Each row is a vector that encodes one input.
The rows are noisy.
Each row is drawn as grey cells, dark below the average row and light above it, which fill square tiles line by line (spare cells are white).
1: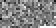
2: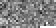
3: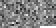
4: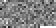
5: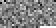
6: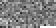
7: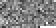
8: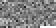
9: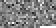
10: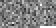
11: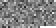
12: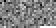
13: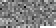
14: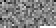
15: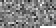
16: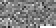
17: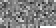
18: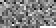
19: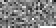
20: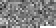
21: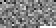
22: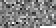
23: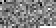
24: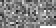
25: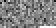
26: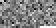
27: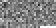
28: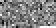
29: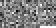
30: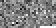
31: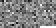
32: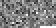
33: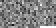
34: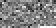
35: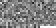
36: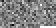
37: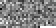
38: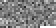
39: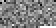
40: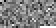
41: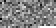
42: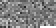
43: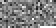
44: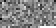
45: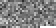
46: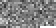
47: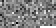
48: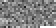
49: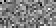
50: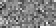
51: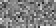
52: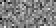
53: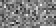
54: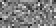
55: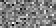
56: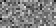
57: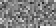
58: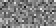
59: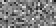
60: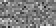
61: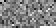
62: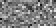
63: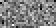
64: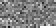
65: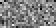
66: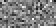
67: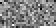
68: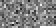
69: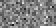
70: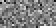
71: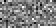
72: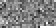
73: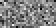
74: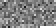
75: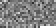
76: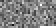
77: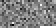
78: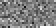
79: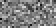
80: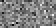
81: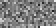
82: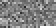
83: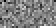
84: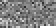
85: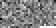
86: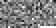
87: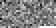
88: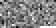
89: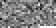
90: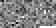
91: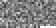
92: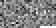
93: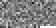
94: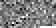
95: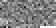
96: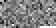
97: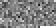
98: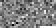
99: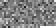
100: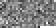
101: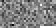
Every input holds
either a point on a 7-point line, or a point on an 8-point line, or a node of an 8-node tree.
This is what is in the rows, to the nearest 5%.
About 40% of them hold a point on a 7-point line. About 25% of them hold a point on an 8-point line. The rest hold a node of an 8-node tree.
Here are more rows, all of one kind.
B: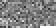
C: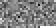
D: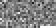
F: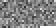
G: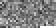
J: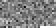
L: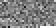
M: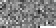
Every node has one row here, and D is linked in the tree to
B and C.
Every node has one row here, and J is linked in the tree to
B and F.
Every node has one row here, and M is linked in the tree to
G.
